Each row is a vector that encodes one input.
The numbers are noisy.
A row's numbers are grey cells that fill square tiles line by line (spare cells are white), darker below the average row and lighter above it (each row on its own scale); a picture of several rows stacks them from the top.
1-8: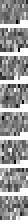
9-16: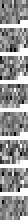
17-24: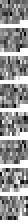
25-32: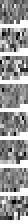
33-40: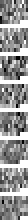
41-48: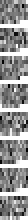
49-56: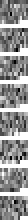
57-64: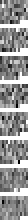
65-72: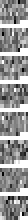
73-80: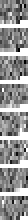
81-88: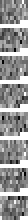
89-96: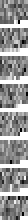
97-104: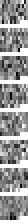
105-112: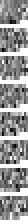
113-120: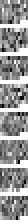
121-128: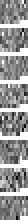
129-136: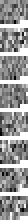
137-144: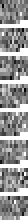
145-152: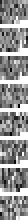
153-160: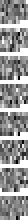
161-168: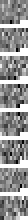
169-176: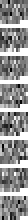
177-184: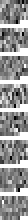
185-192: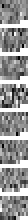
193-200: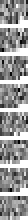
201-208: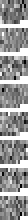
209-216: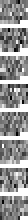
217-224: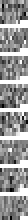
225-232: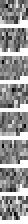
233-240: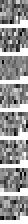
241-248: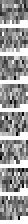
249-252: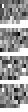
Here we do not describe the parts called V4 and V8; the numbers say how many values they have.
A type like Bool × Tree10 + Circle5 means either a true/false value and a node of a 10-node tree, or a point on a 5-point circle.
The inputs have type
(Bool × Label7 + Line6) × V4 × V8.
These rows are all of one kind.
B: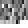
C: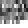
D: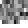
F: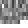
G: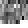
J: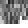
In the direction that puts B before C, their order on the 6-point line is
D, F, B, C, J, G.
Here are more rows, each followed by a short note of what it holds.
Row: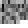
one of 7 labels, a true/false value, a value of V4 and a value of V8
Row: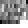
one of 7 labels, a true/false value, a value of V4 and a value of V8
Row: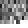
a point on a 6-point line, a value of V4 and a value of V8
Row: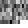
one of 7 labels, a true/false value, a value of V4 and a value of V8
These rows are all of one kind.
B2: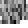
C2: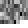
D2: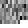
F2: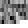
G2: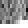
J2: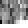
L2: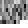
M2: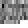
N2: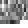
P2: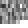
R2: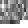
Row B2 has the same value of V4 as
C2, F2 and L2.
